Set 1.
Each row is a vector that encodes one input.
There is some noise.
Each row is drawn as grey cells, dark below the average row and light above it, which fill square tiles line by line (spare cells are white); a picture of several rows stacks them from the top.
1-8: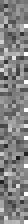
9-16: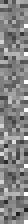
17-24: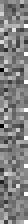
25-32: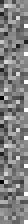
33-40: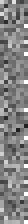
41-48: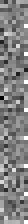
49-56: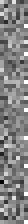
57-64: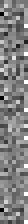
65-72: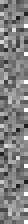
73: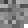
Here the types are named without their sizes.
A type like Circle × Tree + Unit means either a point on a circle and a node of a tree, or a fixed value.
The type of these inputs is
Line.
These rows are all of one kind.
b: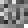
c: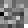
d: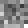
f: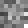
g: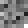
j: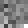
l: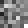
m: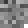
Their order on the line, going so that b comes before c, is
b, g, j, d, m, f, l, c.
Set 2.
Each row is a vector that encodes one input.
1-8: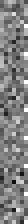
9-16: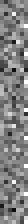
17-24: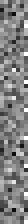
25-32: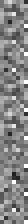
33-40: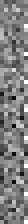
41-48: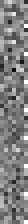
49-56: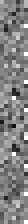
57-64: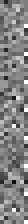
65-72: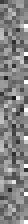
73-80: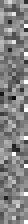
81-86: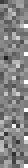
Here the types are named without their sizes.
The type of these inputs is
Line.
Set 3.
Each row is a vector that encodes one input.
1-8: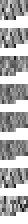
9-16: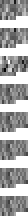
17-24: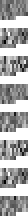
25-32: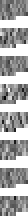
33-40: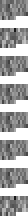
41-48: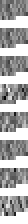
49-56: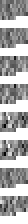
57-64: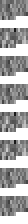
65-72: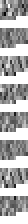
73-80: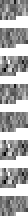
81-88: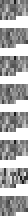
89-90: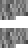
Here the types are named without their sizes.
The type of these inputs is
Circle.
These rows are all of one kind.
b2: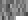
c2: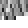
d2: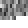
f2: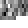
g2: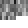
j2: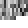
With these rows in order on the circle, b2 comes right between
d2 and g2.
